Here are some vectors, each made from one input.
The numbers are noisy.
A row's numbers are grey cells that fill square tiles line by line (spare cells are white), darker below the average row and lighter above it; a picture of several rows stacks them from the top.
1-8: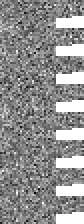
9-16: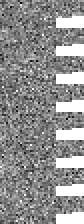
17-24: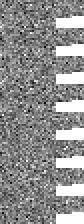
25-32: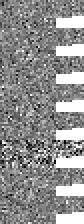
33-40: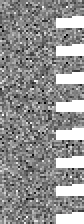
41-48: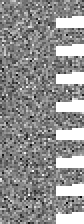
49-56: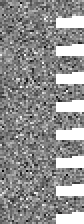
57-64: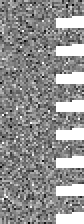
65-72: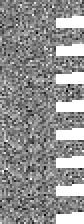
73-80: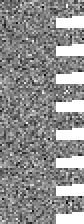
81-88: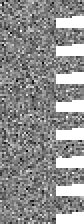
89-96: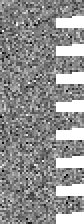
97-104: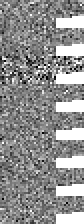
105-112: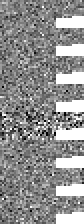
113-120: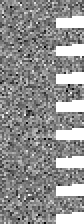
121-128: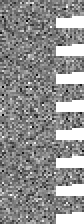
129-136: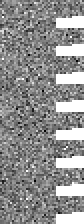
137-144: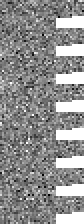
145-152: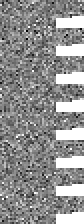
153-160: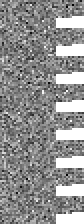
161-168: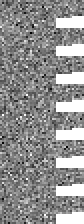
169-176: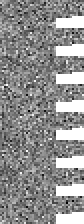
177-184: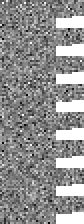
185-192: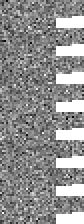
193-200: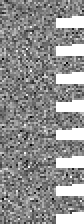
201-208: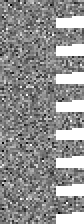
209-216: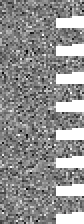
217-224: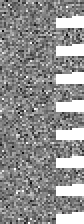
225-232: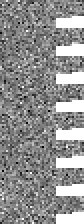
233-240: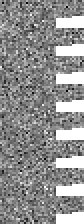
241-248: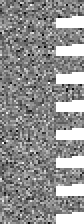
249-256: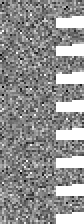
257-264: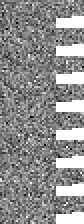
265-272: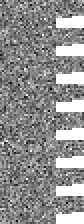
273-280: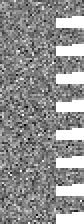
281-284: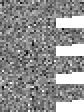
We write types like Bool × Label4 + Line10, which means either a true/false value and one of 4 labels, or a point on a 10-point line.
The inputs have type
List2(Circle6 × Line11).
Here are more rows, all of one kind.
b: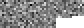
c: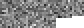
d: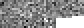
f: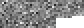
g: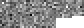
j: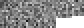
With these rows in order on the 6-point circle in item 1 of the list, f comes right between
b and g.
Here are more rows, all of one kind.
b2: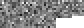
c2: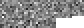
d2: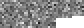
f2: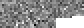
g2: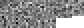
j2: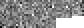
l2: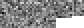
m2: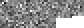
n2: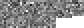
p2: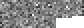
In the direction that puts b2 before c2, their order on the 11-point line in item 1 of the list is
b2, n2, f2, l2, p2, d2, c2, j2, g2, m2.
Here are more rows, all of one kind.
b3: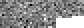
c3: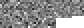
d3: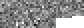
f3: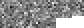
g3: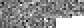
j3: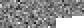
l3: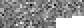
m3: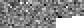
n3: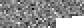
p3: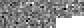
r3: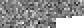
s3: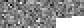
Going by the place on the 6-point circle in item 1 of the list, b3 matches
c3, j3 and n3.
